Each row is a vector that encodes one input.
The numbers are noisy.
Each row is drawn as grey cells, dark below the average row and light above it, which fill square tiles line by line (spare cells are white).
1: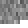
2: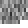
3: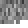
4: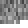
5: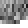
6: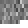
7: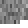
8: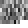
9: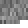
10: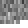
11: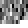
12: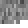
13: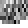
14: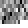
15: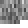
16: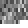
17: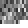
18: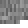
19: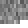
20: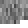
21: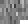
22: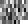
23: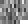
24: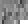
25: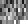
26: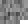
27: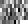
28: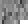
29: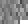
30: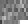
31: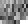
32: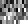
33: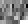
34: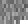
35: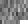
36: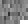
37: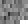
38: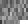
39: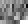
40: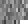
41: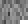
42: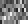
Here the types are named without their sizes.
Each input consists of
a list of points on a line.
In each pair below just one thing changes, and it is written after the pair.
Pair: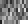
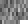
the place on the line in item 2 of the list
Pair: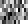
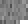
the place on the line in item 1 of the list
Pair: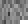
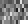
the place on the line in item 1 of the list
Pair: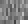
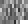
the place on the line in item 2 of the list
